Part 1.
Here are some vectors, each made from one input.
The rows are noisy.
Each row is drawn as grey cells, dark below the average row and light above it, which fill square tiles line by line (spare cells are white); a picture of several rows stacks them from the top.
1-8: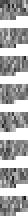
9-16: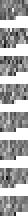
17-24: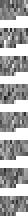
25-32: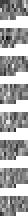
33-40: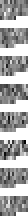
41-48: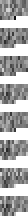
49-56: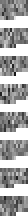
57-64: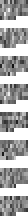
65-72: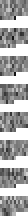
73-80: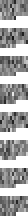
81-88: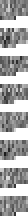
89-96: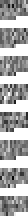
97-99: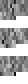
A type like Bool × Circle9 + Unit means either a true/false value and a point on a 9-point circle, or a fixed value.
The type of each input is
Line13.
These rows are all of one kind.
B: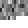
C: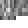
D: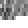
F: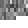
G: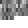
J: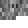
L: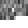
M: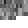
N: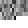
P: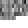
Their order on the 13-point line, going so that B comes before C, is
B, N, C, M, F, J, L, P, D, G.
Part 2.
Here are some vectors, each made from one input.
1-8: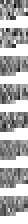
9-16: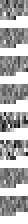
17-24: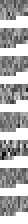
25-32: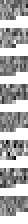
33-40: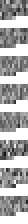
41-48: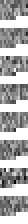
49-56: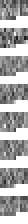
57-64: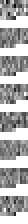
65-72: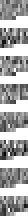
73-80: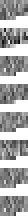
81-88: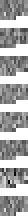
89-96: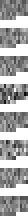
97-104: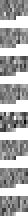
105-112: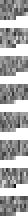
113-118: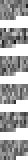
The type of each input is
Bool × Bool × Bool.
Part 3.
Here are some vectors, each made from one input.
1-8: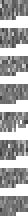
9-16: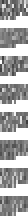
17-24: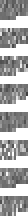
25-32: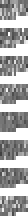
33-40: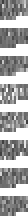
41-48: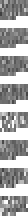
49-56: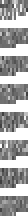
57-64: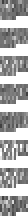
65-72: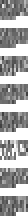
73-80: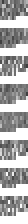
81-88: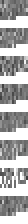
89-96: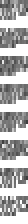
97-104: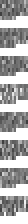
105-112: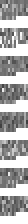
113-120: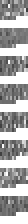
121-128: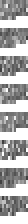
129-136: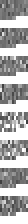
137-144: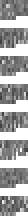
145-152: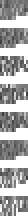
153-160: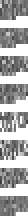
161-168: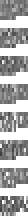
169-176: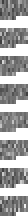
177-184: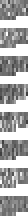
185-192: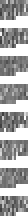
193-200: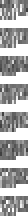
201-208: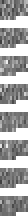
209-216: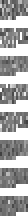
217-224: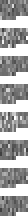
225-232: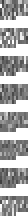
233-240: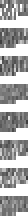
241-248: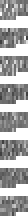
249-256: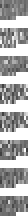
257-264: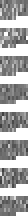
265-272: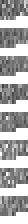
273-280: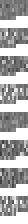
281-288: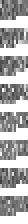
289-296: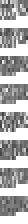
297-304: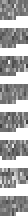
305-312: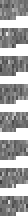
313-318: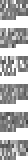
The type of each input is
Bool × Bool × Bool.
